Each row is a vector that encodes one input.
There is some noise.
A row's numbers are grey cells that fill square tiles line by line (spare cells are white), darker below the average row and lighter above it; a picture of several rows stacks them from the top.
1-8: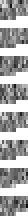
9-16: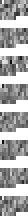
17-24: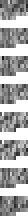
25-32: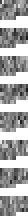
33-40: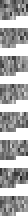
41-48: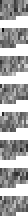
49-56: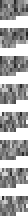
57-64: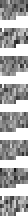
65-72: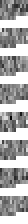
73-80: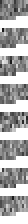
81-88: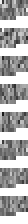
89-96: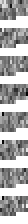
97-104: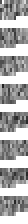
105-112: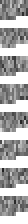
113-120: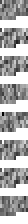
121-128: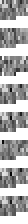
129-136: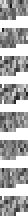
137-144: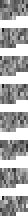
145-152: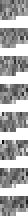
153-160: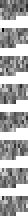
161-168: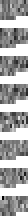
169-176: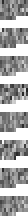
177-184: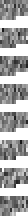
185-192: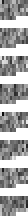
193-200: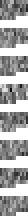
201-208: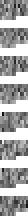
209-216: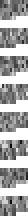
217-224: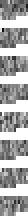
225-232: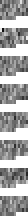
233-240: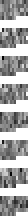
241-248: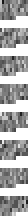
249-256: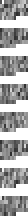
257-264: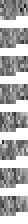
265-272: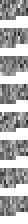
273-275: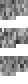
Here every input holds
either a point on a 17-point line, or three true/false values.
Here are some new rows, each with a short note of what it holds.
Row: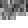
three true/false values
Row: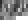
three true/false values
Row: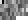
a point on a 17-point line
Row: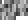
a point on a 17-point line
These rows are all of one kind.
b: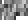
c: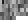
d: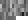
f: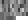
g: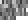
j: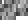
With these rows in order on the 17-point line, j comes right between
b and d.
